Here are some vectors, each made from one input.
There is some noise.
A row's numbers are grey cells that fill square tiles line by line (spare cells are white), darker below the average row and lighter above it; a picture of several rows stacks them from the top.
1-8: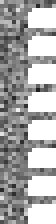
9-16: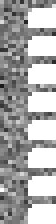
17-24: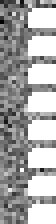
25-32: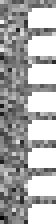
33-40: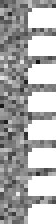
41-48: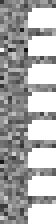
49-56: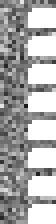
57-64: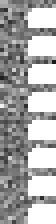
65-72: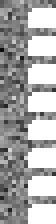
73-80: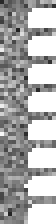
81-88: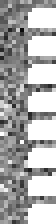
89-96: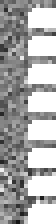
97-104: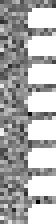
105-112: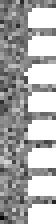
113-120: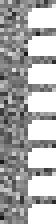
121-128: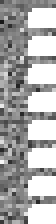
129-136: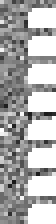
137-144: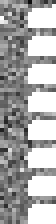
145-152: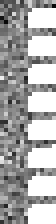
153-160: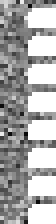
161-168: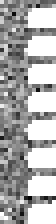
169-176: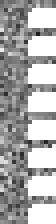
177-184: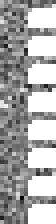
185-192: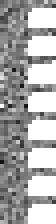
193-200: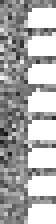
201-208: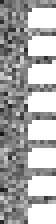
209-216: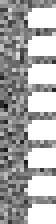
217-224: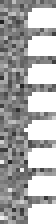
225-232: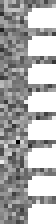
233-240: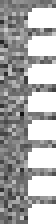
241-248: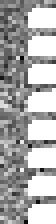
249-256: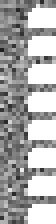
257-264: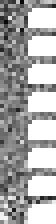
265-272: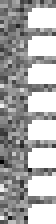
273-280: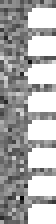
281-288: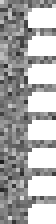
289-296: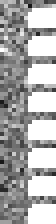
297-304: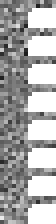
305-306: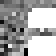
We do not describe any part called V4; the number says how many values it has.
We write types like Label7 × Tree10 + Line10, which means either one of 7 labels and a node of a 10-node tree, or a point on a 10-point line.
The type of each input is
(Line11 + Line13) × (Unit + V4 × V4).
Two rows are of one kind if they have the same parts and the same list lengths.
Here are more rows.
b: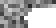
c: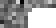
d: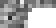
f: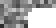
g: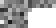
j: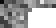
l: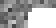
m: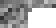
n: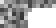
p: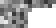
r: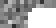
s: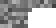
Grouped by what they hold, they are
b, f
c
d, j, l, m, r, s
g, n, p

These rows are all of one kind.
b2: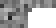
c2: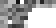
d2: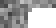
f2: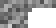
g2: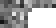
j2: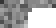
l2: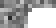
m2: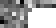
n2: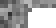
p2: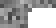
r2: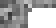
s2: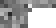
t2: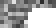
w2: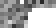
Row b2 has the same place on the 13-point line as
l2, n2, p2 and r2.
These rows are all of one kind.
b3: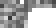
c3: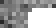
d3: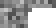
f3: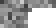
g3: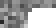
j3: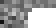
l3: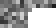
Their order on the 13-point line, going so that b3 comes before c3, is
d3, b3, f3, c3, g3, j3, l3.
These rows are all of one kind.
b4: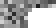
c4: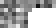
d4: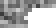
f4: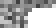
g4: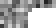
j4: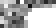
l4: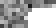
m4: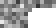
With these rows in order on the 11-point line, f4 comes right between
b4 and c4.
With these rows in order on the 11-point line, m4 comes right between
g4 and j4.
